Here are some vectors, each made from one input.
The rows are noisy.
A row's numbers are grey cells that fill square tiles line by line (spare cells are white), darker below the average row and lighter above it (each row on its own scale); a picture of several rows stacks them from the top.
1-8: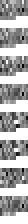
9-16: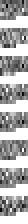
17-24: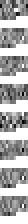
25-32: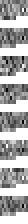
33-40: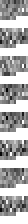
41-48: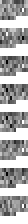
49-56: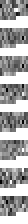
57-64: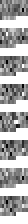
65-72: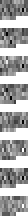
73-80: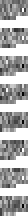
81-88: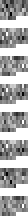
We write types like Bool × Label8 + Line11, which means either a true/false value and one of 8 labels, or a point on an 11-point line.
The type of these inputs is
List2(Line6).
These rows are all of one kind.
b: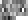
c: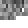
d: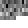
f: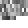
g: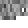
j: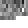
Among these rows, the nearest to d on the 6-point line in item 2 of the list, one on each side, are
f and j.
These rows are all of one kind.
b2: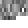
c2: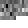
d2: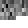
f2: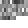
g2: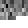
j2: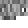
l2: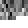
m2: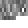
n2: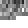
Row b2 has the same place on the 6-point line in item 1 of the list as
j2 and m2.
